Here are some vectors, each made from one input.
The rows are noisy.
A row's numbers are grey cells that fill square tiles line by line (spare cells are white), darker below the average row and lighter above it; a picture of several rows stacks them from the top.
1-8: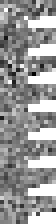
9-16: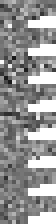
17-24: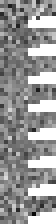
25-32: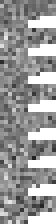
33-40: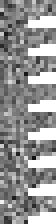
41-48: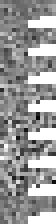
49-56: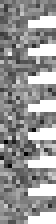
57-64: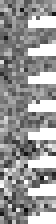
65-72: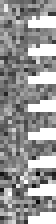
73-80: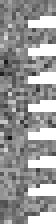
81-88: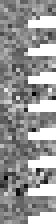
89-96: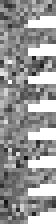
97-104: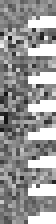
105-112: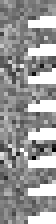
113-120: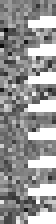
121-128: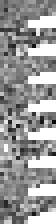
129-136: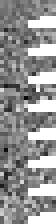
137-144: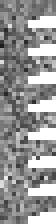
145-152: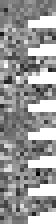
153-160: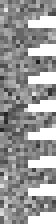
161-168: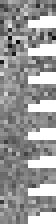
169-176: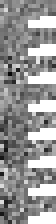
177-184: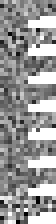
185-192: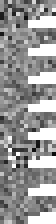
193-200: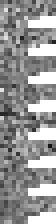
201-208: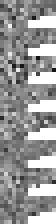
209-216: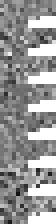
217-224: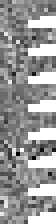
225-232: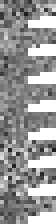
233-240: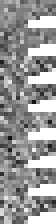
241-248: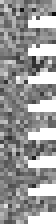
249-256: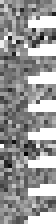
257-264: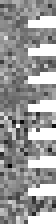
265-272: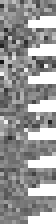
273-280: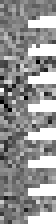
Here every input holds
either a point on an 8-point circle, or a point on a 17-point line.
